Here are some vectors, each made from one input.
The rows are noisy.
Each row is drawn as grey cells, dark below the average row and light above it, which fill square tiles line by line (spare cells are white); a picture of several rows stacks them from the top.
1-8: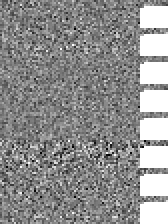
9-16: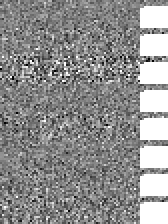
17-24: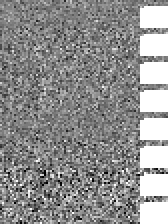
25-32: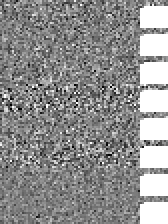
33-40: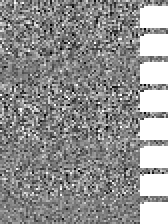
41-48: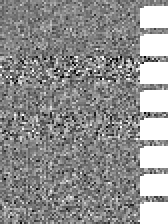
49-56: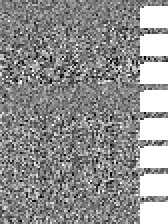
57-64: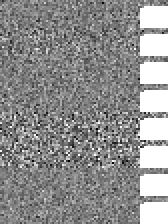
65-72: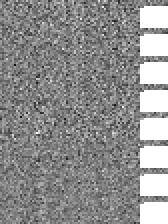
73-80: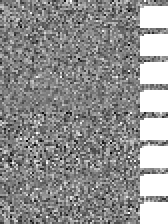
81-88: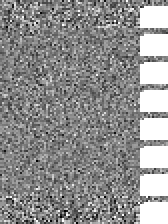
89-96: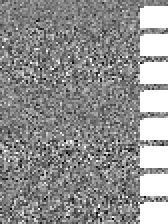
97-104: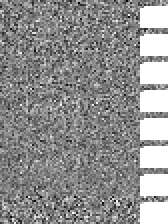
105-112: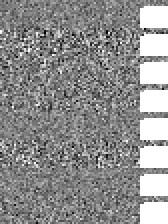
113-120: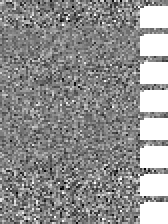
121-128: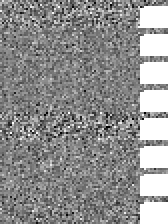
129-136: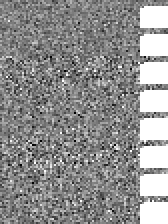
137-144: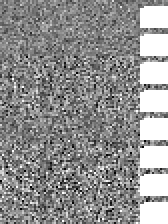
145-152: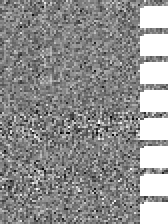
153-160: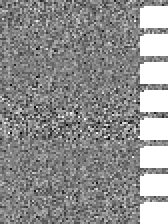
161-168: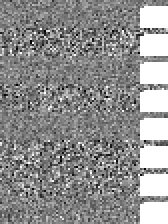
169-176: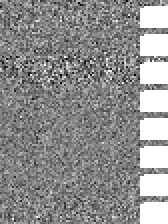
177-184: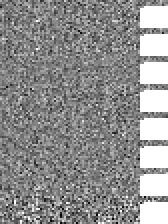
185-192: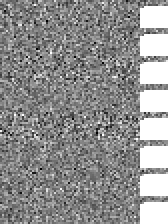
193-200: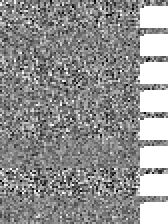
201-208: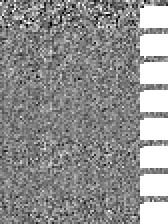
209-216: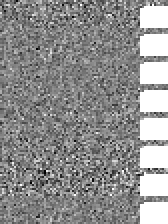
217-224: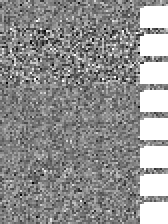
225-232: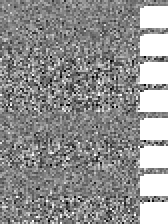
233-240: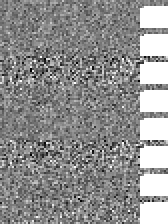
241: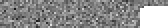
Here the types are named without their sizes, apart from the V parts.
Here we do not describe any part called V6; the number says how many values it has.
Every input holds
either two values of V6, or a list of items, each a point on a line and a true/false value.
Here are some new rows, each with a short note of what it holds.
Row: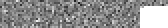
a list of one item
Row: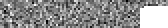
a list of two items
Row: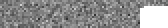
a list of two items
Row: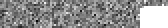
a list of two items
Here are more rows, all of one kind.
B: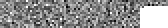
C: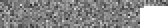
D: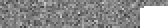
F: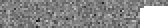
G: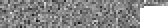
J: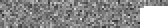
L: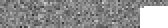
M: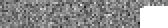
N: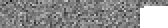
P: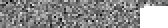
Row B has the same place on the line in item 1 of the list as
J and M.
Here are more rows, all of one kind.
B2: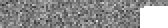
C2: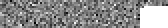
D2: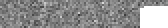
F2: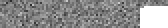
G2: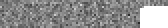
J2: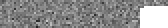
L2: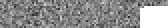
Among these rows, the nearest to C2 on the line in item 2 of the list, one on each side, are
F2 and J2.
